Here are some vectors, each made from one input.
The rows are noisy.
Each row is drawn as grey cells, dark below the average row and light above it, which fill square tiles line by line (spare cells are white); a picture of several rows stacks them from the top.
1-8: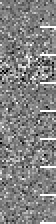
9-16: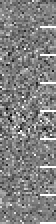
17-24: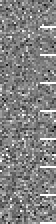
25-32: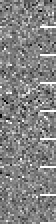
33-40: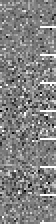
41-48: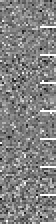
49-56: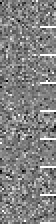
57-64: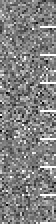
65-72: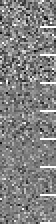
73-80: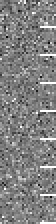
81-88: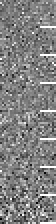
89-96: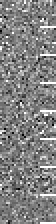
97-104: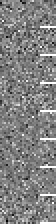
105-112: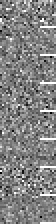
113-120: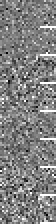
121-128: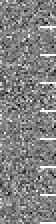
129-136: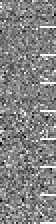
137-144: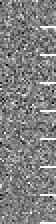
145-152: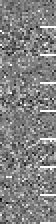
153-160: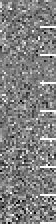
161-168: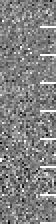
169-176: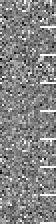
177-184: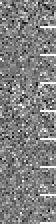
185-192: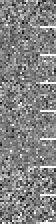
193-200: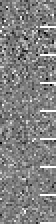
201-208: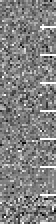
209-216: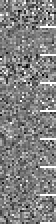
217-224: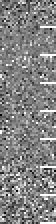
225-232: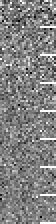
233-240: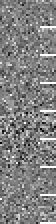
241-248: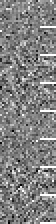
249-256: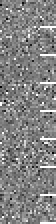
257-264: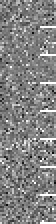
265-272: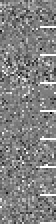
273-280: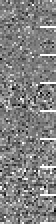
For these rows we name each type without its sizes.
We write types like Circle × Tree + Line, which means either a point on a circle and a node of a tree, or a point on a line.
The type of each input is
Label × List(Circle + Line).
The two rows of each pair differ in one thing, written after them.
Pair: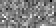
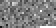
the label
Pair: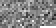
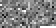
the place on the circle in item 1 of the list
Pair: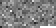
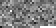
the place on the line in item 2 of the list
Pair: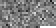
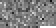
the place on the line in item 2 of the list
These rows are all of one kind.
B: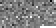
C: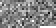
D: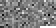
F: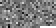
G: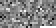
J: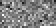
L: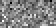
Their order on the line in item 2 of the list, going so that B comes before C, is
B, F, C, G, D, L, J.
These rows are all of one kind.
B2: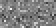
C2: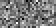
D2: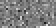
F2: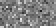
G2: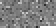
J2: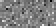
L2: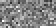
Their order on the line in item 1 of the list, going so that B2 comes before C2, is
F2, L2, B2, G2, J2, C2, D2.
